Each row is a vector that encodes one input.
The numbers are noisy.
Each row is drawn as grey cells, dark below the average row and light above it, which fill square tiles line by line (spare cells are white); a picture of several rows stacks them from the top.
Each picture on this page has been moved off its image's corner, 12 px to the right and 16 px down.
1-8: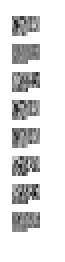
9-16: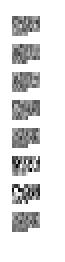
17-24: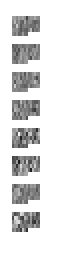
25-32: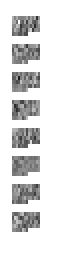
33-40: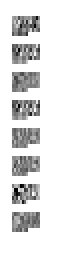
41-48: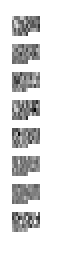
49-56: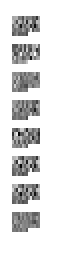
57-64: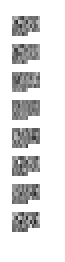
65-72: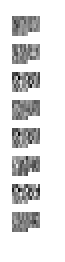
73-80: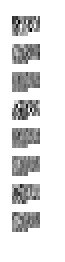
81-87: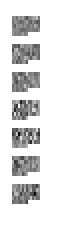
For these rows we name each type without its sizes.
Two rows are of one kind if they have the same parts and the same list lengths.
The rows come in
2 kinds.
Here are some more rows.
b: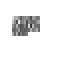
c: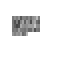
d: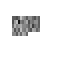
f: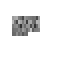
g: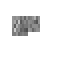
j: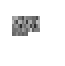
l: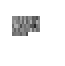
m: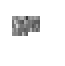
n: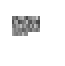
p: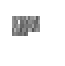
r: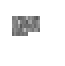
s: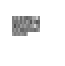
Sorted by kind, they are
b
c, d, f, g, j, l, m, n, p, r, s

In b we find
a fixed value.
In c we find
a point on a circle.
